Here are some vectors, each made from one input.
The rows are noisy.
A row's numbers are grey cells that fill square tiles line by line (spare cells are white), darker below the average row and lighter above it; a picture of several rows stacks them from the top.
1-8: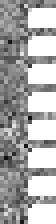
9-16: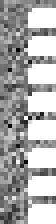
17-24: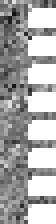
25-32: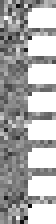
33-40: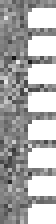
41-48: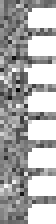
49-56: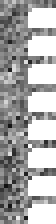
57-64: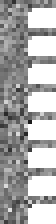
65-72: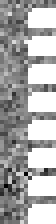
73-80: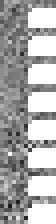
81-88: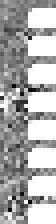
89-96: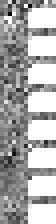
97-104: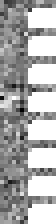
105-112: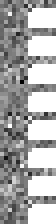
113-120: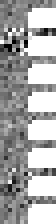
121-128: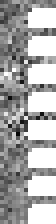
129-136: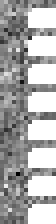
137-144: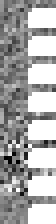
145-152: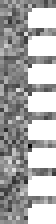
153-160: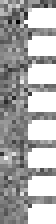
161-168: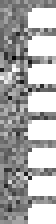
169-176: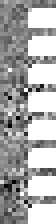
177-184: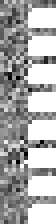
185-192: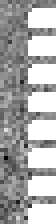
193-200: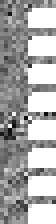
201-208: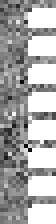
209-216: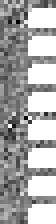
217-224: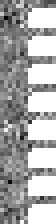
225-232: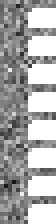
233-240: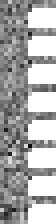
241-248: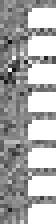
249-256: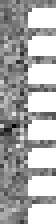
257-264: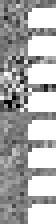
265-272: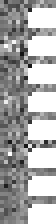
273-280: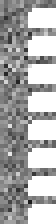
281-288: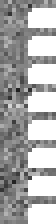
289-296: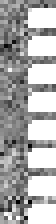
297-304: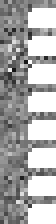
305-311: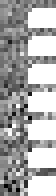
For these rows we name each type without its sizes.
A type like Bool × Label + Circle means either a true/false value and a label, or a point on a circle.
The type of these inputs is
Bool × List(Line).
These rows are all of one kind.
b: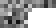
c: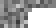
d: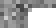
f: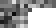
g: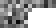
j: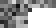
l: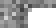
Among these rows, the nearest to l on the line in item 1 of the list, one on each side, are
b and d.
